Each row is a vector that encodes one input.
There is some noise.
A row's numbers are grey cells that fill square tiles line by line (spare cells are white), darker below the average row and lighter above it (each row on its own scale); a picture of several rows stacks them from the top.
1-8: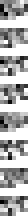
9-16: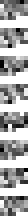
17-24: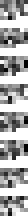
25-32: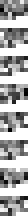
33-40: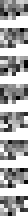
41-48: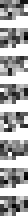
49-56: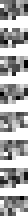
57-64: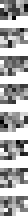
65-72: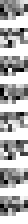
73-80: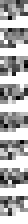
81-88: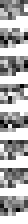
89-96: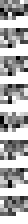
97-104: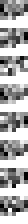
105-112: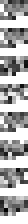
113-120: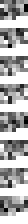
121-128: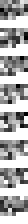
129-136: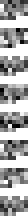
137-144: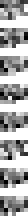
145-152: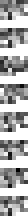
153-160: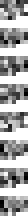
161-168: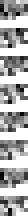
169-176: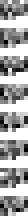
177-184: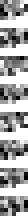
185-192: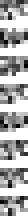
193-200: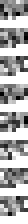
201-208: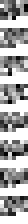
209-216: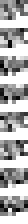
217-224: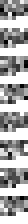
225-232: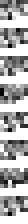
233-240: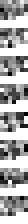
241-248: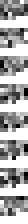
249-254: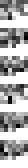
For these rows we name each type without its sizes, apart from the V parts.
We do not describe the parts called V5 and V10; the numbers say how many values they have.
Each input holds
a true/false value, together with either a label, or a value of V5 and a value of V10.
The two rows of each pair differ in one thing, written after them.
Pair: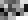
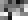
the true/false value
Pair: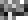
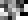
the true/false value
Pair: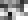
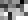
the value of V10
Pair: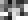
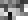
the value of V5
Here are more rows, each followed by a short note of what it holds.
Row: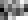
a true/false value, a value of V5 and a value of V10
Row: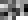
a label and a true/false value
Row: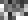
a label and a true/false value
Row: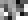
a true/false value, a value of V5 and a value of V10
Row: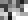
a true/false value, a value of V5 and a value of V10
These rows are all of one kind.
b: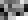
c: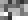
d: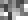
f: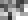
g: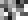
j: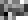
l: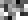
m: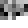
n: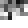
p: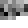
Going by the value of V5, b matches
c and n.
